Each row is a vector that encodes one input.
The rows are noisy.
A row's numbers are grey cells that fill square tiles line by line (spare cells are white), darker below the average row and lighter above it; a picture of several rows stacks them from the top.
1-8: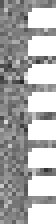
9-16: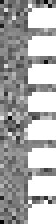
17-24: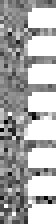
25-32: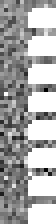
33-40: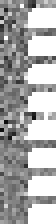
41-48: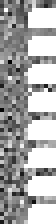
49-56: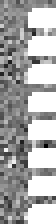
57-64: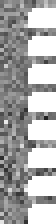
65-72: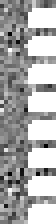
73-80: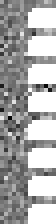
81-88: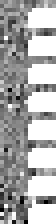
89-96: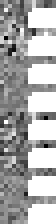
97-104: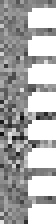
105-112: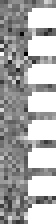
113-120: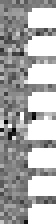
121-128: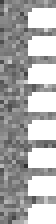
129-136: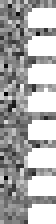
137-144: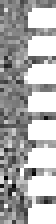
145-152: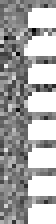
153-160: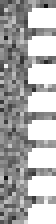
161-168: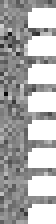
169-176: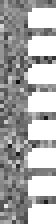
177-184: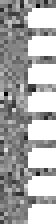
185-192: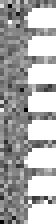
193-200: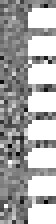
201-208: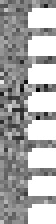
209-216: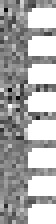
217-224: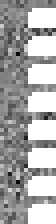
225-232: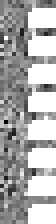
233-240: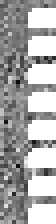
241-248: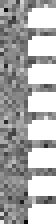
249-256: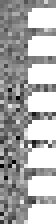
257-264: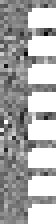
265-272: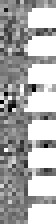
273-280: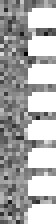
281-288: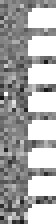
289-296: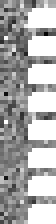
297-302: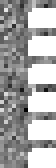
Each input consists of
either a point on a 7-point line, or a list of up to two points on an 11-point line.
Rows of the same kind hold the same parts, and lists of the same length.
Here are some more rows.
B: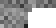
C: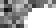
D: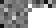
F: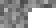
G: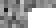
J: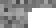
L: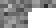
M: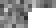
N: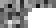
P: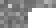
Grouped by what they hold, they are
B, G, J
C, N
D
F, L, M, P

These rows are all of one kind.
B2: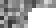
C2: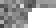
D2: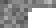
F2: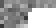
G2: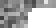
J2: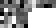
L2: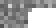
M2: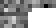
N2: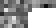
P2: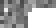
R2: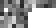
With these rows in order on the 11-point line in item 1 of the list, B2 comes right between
D2 and G2.
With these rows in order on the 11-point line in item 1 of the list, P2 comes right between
J2 and R2.
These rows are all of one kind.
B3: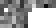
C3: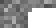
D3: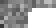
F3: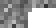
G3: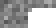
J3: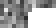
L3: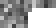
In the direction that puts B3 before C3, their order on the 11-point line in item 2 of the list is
F3, L3, B3, J3, G3, D3, C3.
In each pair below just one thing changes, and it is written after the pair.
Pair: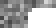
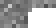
the place on the 11-point line in item 2 of the list
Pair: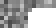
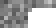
the place on the 11-point line in item 2 of the list
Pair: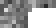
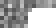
the place on the 11-point line in item 2 of the list
